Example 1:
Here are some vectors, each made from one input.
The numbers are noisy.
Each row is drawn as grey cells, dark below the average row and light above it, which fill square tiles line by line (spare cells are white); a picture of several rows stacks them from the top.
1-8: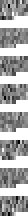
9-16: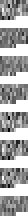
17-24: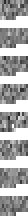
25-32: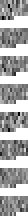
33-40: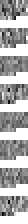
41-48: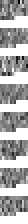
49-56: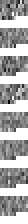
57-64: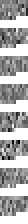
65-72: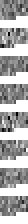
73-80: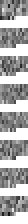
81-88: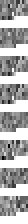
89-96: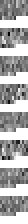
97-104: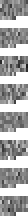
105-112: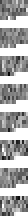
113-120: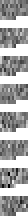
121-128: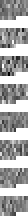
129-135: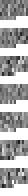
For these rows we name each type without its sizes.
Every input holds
either a point on a circle, or a label, or a point on each of two lines.
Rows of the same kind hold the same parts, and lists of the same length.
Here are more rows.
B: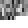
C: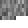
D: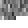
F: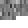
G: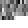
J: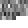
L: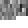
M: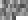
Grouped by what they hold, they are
B, G
C
D, F, J, L, M

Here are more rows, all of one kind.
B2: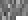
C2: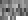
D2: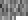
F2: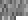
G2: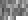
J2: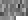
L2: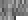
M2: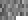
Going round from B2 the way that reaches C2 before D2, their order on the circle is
B2, C2, L2, J2, G2, M2, F2, D2.
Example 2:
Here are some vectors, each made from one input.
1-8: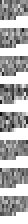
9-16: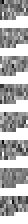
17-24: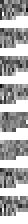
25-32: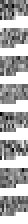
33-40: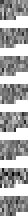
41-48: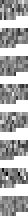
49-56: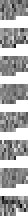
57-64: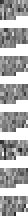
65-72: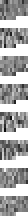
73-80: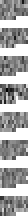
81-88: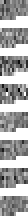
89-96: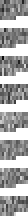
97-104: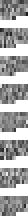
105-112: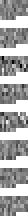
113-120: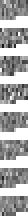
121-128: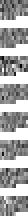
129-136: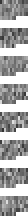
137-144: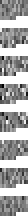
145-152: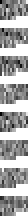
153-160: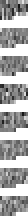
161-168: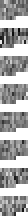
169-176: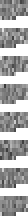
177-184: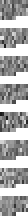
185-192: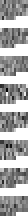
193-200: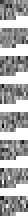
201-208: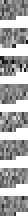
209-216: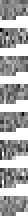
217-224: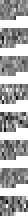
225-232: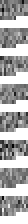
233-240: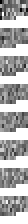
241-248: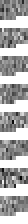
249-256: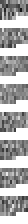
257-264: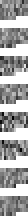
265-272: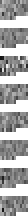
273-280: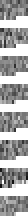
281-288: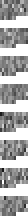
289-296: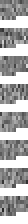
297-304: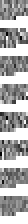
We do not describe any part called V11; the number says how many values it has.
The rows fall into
2 kinds.
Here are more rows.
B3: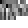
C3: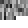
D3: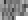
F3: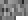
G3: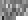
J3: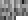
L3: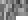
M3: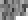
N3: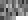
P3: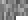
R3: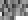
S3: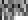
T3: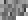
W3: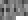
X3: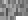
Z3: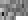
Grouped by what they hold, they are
B3, C3, S3
D3, F3, G3, J3, L3, M3, N3, P3, R3, T3, W3, X3, Z3

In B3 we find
one of 6 labels.
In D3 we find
one of 4 labels and a value of V11.
